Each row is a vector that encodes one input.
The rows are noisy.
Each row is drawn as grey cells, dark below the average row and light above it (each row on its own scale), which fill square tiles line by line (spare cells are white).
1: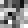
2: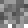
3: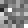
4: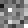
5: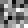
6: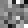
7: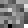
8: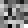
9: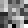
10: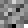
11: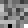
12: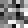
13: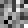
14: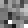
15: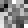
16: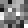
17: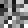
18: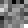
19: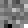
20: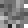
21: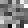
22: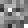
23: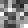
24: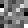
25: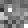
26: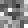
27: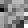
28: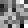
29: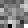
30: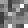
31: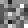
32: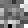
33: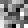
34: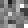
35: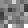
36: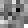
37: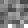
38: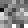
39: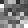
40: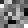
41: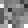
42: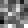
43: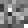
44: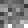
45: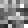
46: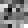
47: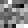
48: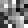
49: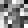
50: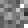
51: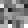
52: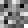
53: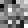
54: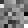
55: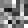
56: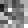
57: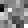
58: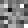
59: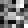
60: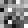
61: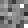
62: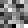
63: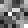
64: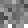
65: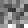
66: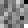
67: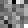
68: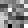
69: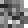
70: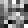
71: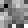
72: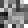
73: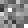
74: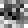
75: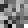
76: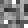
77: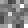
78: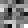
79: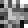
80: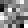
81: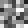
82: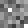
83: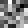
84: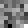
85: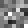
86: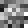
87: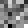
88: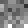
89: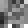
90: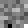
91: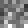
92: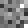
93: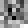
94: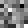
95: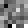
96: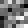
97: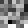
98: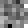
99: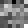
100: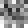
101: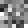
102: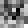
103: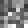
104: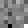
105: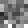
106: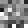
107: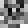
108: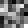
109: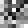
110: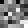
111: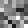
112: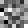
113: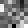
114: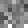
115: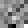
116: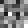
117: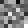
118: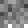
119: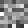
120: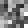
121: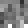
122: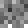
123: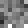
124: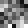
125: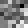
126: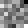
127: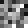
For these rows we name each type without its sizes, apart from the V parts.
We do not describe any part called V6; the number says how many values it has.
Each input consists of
a label, a point on a line and a value of V6, together with either a fixed value, or a node of a tree.
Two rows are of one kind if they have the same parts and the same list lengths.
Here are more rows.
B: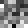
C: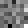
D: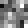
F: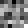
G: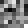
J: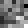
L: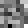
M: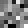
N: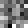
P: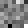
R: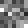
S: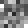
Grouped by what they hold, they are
B, D, G, J, R, S
C, F, L, M, N, P

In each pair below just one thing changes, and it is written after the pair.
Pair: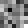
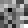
the place on the line
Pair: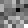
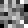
the place on the line
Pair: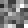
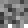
the place on the line
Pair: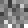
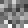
the place on the line
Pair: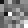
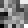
the label
